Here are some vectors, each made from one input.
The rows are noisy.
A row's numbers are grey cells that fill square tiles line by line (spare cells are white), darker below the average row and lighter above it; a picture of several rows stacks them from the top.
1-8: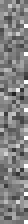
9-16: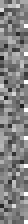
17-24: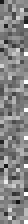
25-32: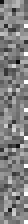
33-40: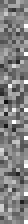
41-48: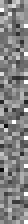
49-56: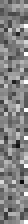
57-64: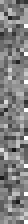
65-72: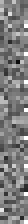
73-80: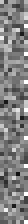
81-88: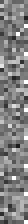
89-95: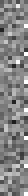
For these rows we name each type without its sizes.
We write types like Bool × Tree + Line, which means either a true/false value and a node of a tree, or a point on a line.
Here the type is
(Circle + Label) × Line.
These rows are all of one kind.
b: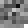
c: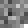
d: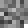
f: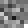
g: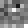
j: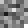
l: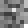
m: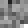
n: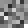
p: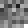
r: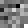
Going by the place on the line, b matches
g, p and r.
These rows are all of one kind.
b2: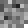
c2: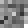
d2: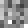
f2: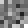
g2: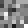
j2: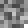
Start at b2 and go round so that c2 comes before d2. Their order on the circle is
b2, g2, f2, c2, d2, j2.
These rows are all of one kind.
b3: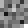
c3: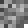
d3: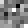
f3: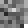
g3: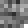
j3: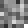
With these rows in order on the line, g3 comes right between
b3 and j3.
